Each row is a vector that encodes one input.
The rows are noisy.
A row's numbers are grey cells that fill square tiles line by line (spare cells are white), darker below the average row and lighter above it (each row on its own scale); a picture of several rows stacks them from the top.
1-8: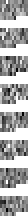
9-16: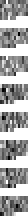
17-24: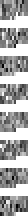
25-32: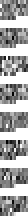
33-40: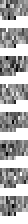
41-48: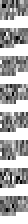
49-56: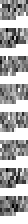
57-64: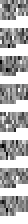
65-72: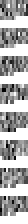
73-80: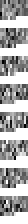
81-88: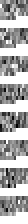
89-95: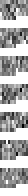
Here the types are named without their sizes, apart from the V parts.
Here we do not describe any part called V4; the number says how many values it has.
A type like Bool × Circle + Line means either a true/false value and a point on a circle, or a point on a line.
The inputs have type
(Line + Tree) × V4.
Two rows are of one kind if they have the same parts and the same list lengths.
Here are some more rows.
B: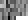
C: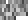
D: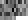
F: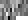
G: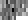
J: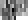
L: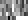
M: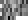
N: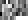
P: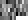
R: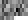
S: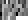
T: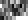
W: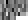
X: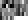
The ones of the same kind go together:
B, C, F, G, J, L, M, T, W
D, N, P, R, S, X

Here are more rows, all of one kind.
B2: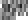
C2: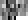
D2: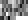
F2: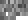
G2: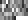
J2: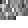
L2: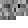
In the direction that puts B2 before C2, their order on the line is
F2, G2, J2, D2, B2, L2, C2.
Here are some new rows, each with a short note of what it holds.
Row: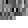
a node of a tree and a value of V4
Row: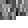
a node of a tree and a value of V4
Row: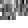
a point on a line and a value of V4
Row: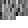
a node of a tree and a value of V4
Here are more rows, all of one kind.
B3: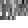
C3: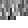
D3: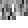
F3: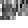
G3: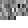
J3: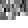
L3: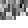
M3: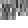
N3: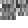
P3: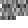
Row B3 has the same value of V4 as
C3, D3 and F3.
